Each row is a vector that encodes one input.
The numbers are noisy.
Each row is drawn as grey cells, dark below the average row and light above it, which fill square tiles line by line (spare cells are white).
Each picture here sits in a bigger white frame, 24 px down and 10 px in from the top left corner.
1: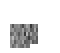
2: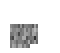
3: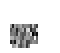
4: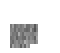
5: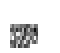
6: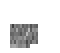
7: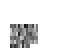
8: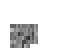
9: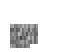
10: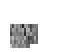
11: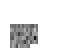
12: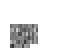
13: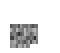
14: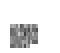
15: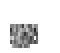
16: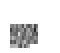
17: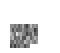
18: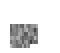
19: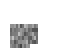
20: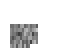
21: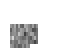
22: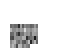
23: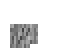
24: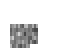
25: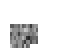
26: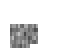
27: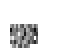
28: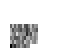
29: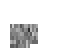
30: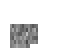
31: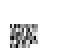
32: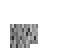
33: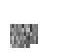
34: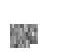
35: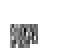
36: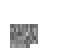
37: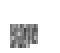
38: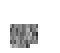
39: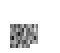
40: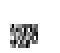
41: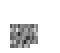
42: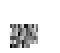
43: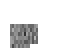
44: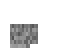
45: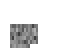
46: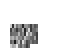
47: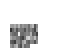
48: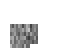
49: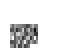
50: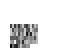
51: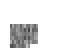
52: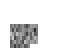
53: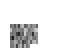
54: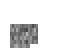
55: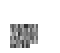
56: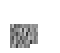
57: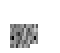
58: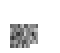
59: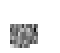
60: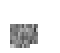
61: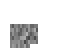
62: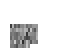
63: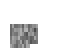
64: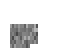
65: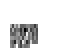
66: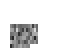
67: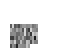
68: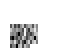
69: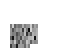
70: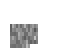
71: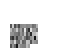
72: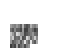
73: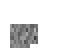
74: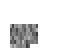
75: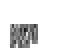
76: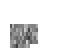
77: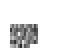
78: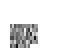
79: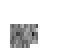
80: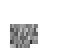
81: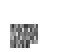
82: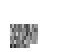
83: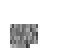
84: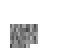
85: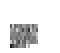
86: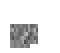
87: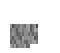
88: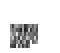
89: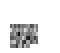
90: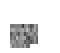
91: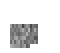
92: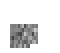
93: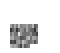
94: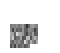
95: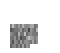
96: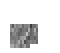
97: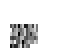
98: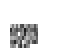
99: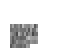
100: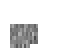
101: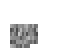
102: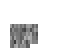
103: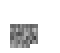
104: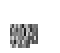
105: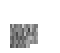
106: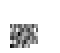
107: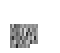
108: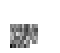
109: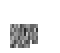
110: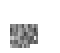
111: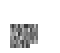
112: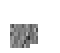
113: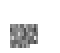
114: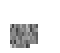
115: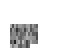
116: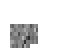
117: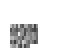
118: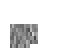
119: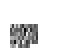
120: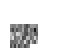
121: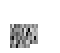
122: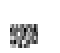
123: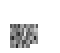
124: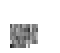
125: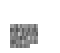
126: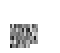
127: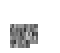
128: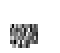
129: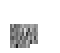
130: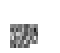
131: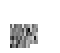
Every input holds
a true/false value, together with either a fixed value, or a point on a 3-point line and a point on a 6-point line.
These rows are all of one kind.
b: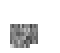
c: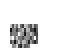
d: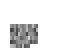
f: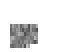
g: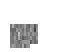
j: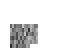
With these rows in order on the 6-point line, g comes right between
f and j.
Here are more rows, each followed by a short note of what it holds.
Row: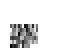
a true/false value
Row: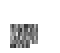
a true/false value
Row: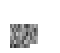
a true/false value
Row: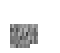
a point on a 3-point line, a point on a 6-point line and a true/false value
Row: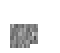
a point on a 3-point line, a point on a 6-point line and a true/false value
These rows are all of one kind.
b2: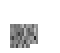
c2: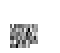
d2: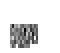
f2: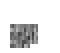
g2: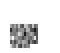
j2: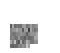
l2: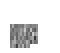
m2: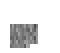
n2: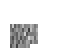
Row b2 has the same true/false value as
d2 and f2.
